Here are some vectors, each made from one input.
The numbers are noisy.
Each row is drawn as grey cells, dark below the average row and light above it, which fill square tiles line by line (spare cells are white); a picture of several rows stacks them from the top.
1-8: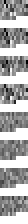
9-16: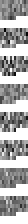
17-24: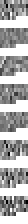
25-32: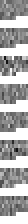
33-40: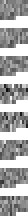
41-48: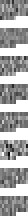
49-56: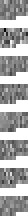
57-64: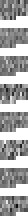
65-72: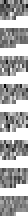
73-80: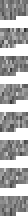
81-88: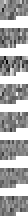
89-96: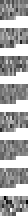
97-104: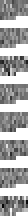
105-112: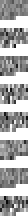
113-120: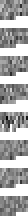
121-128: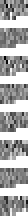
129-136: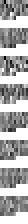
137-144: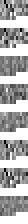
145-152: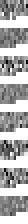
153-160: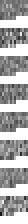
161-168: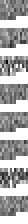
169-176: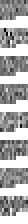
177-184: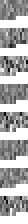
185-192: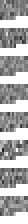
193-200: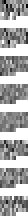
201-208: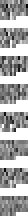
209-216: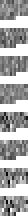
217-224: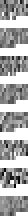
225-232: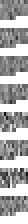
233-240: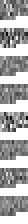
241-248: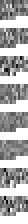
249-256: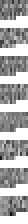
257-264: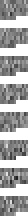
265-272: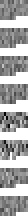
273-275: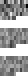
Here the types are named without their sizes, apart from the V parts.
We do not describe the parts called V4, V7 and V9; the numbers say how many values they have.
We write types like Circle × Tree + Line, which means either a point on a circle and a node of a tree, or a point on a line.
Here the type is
Bool × Bool × Bool × Bool × V4 × V7 × V9 + Tree × Tree.
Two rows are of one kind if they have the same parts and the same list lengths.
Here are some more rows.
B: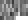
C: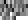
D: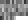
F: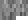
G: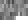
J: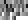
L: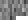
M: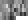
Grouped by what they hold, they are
B, D, F, G, L, M
C, J

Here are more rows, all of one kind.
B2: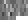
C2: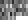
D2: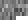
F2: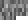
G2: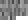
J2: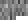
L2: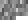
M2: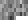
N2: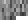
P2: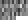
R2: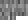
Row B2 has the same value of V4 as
C2, D2, G2 and L2.
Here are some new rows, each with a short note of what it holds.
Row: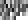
a node of each of two trees
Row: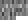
four true/false values, a value of V4, a value of V7 and a value of V9
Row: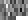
four true/false values, a value of V4, a value of V7 and a value of V9
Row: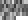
a node of each of two trees
